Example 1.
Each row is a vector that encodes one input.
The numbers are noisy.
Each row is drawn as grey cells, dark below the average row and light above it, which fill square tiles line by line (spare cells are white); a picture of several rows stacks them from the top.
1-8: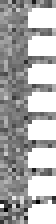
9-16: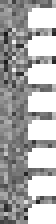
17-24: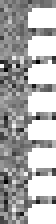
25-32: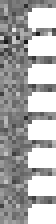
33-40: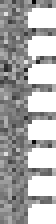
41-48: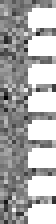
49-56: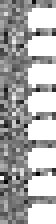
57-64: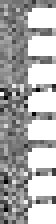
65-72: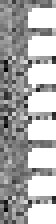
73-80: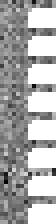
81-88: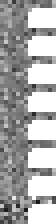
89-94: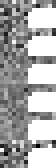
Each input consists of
either a point on a 7-point line, or three true/false values.
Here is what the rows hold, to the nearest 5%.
About 30% of them hold a point on a 7-point line. The rest hold three true/false values.
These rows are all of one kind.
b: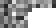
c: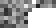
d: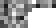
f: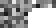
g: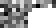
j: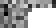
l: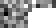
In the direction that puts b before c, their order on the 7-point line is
d, b, j, l, c, f, g.
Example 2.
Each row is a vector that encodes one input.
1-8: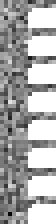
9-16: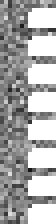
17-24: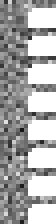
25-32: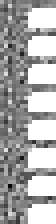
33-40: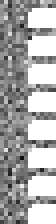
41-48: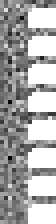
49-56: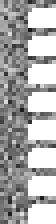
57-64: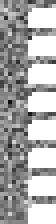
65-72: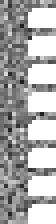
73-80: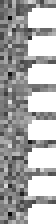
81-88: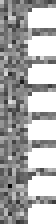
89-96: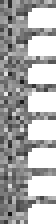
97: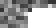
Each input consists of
either a point on a 10-point circle, or three true/false values.
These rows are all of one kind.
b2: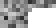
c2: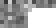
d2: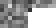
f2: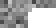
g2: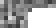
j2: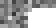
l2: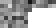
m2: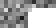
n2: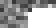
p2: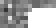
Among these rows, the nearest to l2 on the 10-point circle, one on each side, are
b2 and d2.
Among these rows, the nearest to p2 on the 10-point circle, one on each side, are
g2 and j2.
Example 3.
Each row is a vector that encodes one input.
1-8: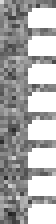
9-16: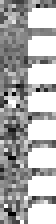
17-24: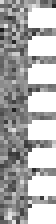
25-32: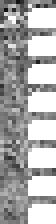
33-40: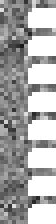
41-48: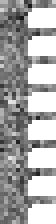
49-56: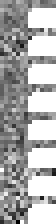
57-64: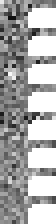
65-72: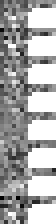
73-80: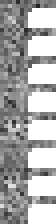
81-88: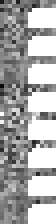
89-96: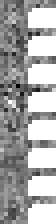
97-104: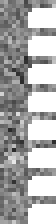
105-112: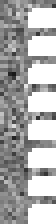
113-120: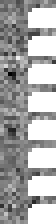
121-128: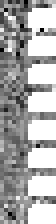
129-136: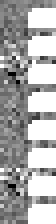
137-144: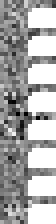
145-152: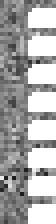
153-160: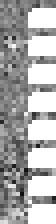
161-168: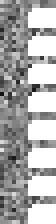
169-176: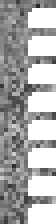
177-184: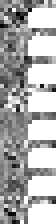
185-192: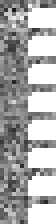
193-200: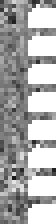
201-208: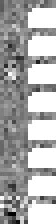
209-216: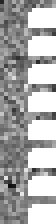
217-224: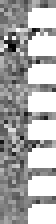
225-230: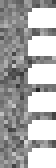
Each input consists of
a list of up to two points on a 5-point line.
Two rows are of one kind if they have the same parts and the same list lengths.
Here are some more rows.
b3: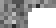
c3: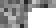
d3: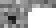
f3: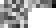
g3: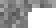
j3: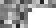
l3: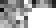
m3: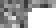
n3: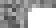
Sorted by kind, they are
b3, f3, l3
c3, d3, g3, m3, n3
j3

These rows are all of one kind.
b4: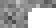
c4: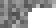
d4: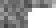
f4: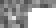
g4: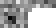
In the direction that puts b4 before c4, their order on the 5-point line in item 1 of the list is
d4, f4, b4, g4, c4.
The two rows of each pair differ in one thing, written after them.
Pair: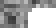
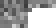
the place on the 5-point line in item 1 of the list
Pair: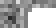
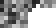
the place on the 5-point line in item 2 of the list
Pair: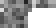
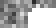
the place on the 5-point line in item 1 of the list
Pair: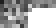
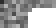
the place on the 5-point line in item 2 of the list
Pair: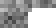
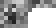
the place on the 5-point line in item 2 of the list
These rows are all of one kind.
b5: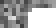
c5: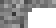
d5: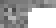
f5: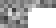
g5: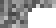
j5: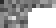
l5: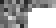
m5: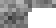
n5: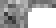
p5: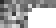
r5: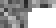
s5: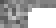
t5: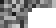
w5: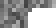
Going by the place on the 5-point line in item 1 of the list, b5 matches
f5, l5, n5 and s5.
